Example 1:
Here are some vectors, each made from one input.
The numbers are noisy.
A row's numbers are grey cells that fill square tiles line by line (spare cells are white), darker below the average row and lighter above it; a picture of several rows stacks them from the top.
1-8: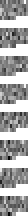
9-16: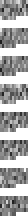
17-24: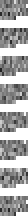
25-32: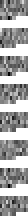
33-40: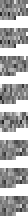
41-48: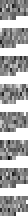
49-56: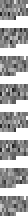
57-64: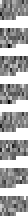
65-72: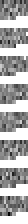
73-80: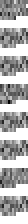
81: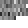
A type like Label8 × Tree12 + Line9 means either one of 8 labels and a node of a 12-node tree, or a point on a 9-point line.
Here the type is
Tree8.
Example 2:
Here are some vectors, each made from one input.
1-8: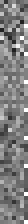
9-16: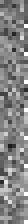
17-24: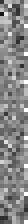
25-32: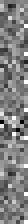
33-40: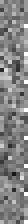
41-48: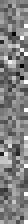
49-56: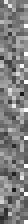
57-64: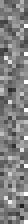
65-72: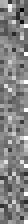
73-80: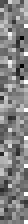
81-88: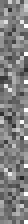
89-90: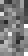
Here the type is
Line10.
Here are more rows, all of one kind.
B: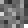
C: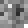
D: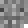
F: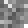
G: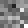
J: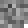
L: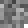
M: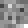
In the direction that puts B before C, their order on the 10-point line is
B, G, L, J, D, M, F, C.
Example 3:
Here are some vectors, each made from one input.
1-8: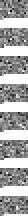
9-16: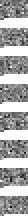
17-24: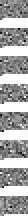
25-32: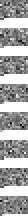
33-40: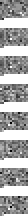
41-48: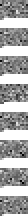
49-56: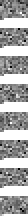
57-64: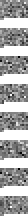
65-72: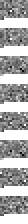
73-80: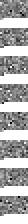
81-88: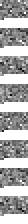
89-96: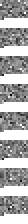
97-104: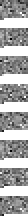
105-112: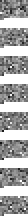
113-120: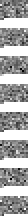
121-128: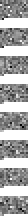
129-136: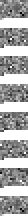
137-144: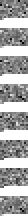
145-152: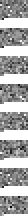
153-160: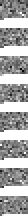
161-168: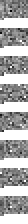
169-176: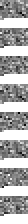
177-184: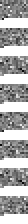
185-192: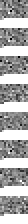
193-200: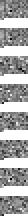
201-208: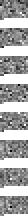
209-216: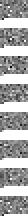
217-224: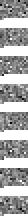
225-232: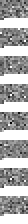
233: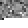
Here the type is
Bool × Bool × Bool × Bool + Unit.
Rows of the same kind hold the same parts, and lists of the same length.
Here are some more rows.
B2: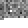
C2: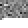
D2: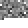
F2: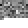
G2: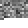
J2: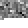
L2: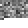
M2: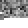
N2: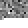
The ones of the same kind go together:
B2, C2, D2, F2, G2, J2, L2, N2
M2

